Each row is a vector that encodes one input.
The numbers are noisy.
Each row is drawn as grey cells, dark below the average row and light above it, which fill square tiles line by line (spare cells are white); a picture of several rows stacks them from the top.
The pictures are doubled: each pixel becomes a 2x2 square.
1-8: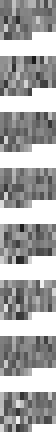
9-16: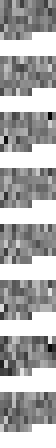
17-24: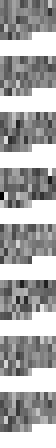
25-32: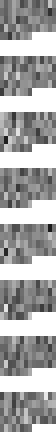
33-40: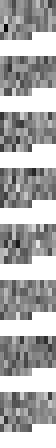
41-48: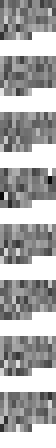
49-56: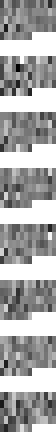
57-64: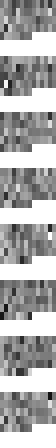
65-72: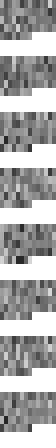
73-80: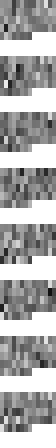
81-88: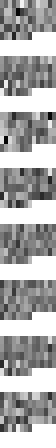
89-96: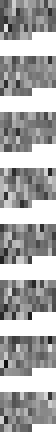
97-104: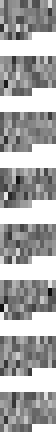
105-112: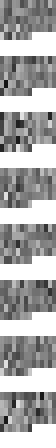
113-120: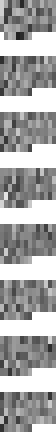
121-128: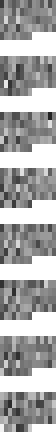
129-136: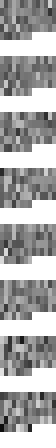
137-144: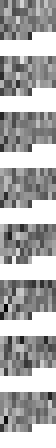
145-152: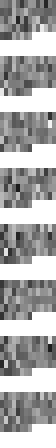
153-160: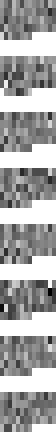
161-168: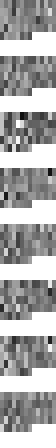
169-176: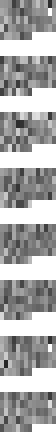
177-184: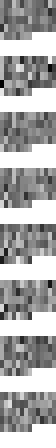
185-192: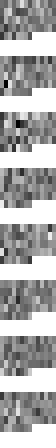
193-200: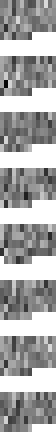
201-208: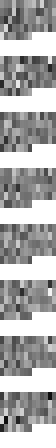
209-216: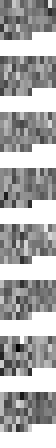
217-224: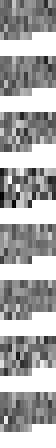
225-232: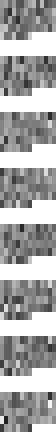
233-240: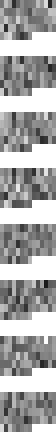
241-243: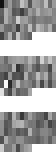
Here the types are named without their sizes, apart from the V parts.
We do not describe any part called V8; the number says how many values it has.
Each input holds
either a point on each of four circles, or a value of V8.
